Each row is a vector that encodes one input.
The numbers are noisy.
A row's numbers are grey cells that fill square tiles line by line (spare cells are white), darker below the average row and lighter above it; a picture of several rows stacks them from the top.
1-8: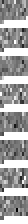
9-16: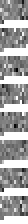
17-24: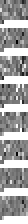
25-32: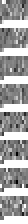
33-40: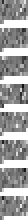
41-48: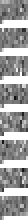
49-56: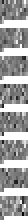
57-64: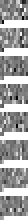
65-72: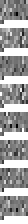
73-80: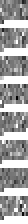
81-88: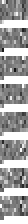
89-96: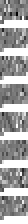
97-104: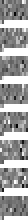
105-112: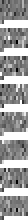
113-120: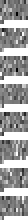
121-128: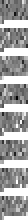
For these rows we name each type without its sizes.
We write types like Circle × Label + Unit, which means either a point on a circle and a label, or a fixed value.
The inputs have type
Label × Label × (Tree + Unit).
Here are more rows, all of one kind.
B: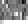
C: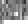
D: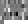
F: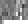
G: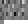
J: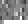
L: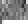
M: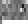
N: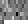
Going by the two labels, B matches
C, J and L.
